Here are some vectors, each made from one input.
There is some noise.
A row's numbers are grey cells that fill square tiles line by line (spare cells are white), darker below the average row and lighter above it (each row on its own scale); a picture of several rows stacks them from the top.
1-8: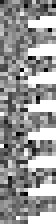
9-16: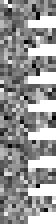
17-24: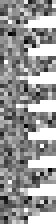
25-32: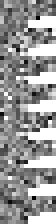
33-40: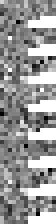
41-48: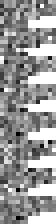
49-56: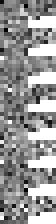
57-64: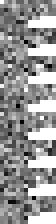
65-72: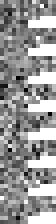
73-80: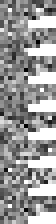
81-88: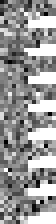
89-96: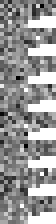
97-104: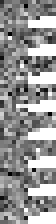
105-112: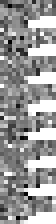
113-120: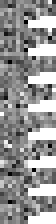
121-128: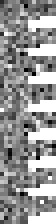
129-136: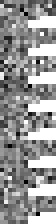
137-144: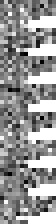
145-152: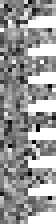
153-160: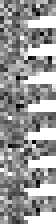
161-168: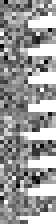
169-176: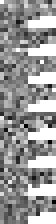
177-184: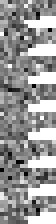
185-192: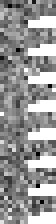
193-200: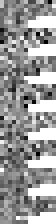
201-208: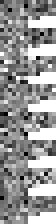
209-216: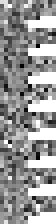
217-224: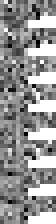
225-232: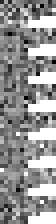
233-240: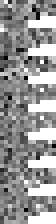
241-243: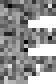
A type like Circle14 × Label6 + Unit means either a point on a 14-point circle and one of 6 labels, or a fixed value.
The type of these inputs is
Bool × Bool × Bool × Bool + Line8.
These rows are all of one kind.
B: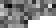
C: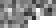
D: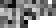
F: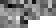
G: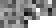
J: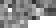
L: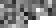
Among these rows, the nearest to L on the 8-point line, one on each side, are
C and J.
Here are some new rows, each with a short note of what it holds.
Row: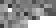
a point on an 8-point line
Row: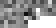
a point on an 8-point line
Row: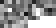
a point on an 8-point line
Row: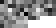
a point on an 8-point line
